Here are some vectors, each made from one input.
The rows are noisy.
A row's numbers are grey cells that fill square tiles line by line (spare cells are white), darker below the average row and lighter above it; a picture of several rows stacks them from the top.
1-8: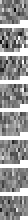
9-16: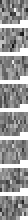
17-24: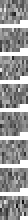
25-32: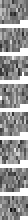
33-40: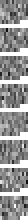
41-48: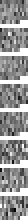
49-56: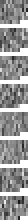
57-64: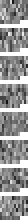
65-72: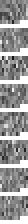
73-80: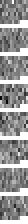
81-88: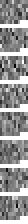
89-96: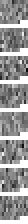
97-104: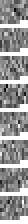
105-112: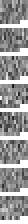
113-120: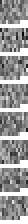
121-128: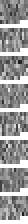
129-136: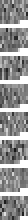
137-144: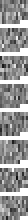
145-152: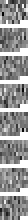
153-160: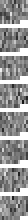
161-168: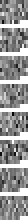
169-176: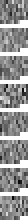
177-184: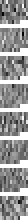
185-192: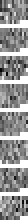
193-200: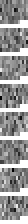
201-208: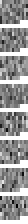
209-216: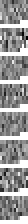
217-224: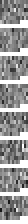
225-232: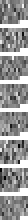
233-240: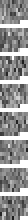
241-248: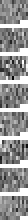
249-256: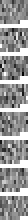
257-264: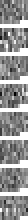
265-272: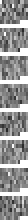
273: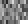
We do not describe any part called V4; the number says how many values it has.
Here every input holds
one of 10 labels, together with either a point on a 5-point circle, a true/false value and a value of V4, or two labels (each one of 6).
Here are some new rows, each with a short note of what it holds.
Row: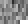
a point on a 5-point circle, one of 10 labels, a true/false value and a value of V4
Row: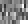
two labels (each one of 6) and one of 10 labels
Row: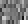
two labels (each one of 6) and one of 10 labels
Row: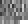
two labels (each one of 6) and one of 10 labels
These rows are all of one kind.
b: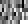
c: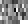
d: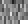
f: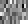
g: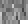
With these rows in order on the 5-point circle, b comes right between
c and f.
